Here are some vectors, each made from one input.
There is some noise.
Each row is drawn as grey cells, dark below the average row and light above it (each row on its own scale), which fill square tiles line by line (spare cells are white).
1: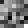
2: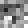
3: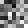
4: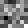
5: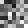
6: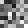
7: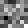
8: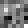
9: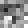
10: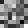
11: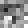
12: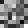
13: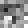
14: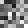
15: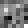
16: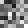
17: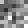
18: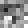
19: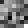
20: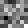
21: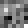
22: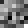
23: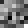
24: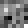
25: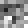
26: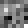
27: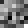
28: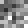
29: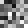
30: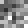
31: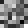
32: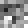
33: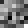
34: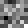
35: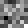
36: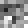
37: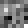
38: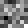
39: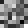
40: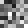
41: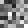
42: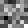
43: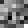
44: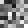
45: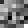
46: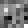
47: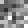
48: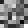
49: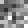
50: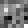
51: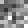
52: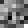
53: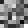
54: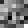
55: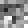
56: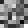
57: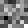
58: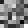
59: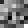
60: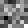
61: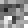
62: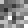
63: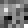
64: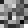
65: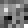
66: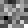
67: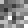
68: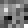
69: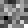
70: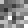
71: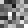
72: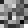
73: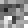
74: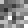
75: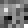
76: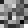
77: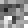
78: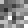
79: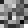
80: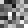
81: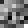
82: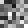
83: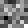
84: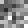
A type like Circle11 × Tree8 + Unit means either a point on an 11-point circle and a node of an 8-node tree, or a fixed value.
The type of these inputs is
Line7.
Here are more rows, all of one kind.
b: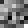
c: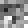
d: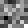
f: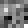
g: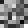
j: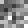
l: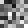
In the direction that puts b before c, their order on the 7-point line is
g, b, f, d, l, j, c.
